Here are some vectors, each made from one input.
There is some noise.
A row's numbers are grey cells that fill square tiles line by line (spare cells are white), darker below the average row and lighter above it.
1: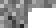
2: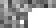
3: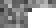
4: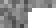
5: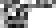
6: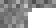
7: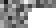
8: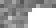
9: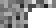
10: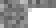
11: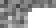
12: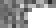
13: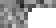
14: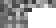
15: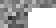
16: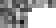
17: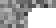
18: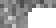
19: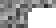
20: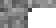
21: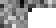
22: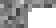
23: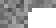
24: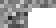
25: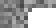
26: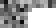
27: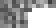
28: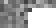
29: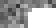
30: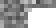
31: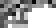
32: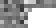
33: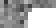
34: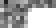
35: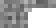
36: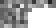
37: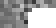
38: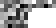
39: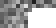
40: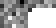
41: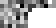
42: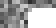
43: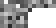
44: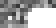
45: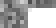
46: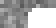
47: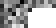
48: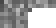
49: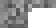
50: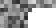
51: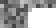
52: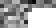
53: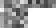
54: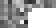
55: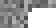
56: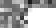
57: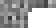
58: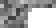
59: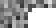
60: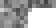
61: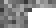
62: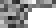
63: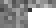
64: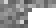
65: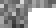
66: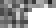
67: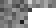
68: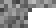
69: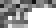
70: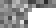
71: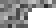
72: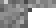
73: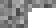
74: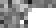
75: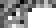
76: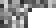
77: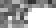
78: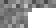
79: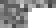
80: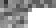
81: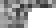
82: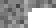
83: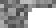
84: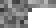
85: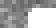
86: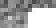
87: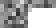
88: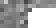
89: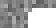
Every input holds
either a point on an 8-point line and a true/false value, or a node of a 9-node tree.
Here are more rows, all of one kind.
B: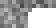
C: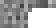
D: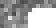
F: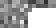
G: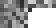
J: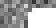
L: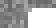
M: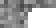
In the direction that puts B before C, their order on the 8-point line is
G, D, B, L, M, C, J, F.
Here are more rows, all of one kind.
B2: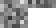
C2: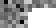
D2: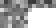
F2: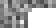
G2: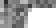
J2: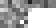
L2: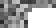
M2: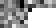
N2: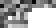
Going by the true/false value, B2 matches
C2, F2 and L2.
